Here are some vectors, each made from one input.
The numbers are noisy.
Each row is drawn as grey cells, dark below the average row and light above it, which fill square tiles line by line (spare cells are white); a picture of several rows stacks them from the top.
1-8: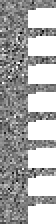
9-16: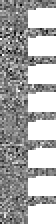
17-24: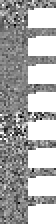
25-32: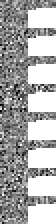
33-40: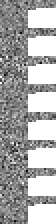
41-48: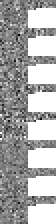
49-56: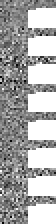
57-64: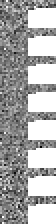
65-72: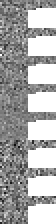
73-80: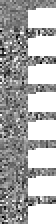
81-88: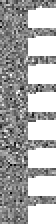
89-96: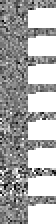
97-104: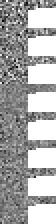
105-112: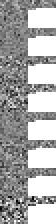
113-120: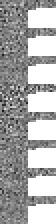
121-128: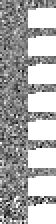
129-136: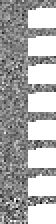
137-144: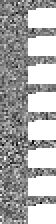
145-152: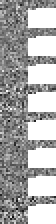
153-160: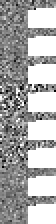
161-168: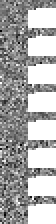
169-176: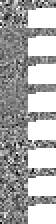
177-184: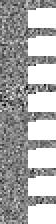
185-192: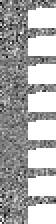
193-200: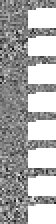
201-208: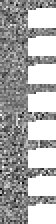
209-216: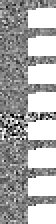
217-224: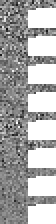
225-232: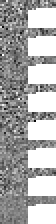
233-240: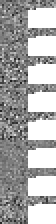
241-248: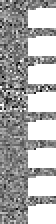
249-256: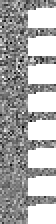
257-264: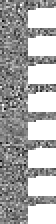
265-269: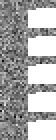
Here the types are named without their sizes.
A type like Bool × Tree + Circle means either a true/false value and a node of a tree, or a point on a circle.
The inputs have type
(Circle + Line) × Line + Tree.
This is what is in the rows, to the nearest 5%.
About 70% of them hold a point on a line, together with either a point on a circle, or a point on a line. The rest hold a node of a tree.
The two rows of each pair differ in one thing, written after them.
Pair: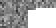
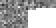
the place on the circle
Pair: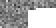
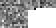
the place on the circle
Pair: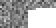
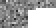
the place on the circle
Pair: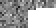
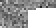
the place on the circle
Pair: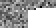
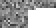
the place on the circle
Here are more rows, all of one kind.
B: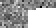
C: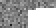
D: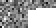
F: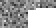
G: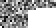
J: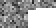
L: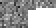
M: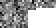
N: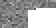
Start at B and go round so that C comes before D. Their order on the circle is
B, N, G, M, C, L, J, F, D.
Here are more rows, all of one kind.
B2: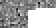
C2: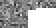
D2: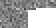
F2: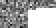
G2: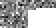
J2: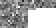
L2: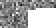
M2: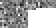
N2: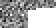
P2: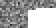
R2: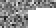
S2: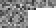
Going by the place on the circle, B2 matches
C2 and R2.
